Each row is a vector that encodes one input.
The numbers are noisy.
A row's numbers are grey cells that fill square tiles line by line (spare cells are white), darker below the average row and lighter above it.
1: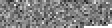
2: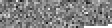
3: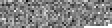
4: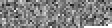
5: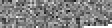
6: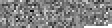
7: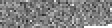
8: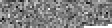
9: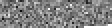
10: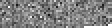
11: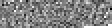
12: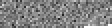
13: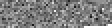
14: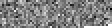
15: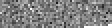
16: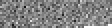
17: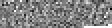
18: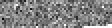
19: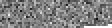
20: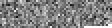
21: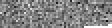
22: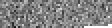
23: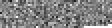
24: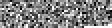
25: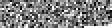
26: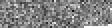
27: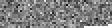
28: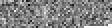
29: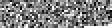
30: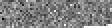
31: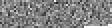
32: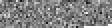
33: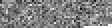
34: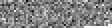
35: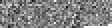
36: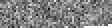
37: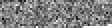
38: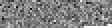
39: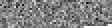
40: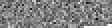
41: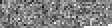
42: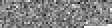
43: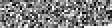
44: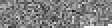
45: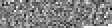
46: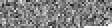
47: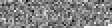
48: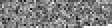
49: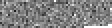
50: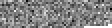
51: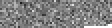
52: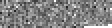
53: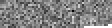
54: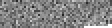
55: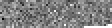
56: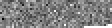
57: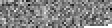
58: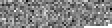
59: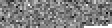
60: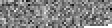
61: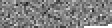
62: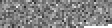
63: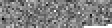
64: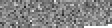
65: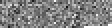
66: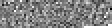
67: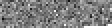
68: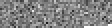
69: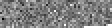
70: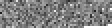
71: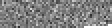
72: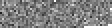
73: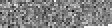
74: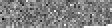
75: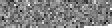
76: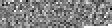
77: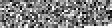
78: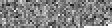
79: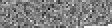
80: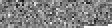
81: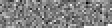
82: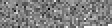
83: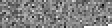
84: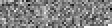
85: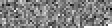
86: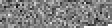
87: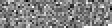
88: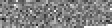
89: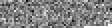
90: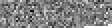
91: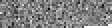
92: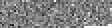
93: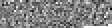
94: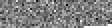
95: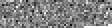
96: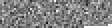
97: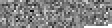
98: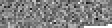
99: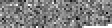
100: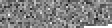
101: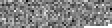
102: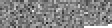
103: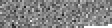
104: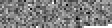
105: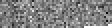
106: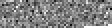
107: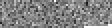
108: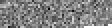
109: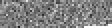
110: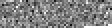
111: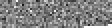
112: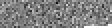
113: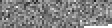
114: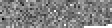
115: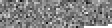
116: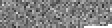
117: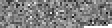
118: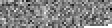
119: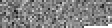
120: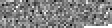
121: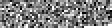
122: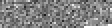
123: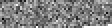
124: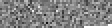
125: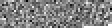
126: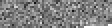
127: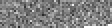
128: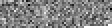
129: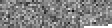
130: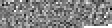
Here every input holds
a list of up to three points on an 8-point line.
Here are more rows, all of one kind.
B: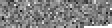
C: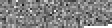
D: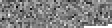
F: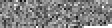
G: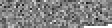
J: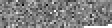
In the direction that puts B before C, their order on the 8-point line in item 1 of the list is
B, D, G, J, C, F.
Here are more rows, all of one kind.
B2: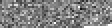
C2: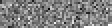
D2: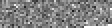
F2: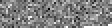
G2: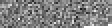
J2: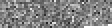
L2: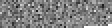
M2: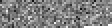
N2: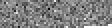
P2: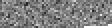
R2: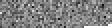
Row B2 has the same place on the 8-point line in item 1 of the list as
C2, F2, G2 and M2.
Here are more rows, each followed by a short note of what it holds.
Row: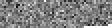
a list of two items
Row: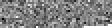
a list of two items
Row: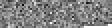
a list of two items
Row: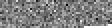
a list of two items
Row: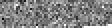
a list of two items
